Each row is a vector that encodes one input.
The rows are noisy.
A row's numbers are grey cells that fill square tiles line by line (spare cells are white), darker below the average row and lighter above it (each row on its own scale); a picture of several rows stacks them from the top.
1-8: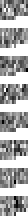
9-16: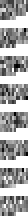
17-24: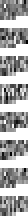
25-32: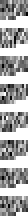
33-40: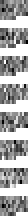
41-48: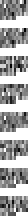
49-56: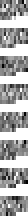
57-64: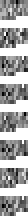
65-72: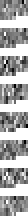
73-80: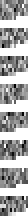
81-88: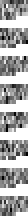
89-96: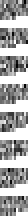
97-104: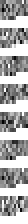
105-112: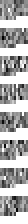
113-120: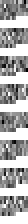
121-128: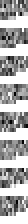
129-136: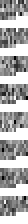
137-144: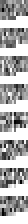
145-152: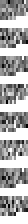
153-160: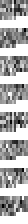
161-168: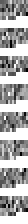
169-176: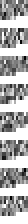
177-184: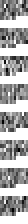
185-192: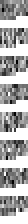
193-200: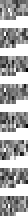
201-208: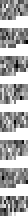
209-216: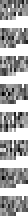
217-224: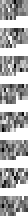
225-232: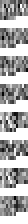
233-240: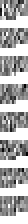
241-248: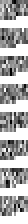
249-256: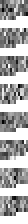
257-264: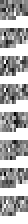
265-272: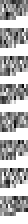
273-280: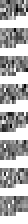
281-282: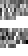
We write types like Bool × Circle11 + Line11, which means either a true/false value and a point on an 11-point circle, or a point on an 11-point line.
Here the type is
(Bool × Bool × Bool × Bool + Unit) × Line7 + Tree9 + Tree19.
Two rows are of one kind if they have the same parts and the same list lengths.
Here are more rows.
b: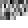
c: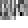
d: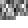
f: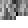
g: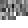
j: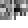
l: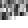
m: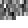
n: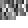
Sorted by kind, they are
b, c, d, f, l, n
g
j
m

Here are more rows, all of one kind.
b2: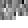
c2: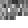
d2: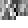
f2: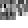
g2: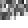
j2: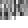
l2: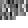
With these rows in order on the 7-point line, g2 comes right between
b2 and l2.
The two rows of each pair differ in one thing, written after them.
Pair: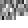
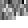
the place on the 7-point line
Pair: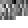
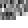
the place on the 7-point line
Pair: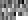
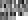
one of the four true/false values
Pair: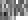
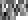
one of the four true/false values
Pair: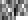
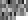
one of the four true/false values
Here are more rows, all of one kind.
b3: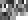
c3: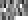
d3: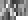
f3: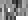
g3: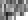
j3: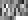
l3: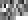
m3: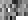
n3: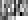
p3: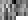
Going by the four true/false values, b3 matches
c3, d3 and l3.
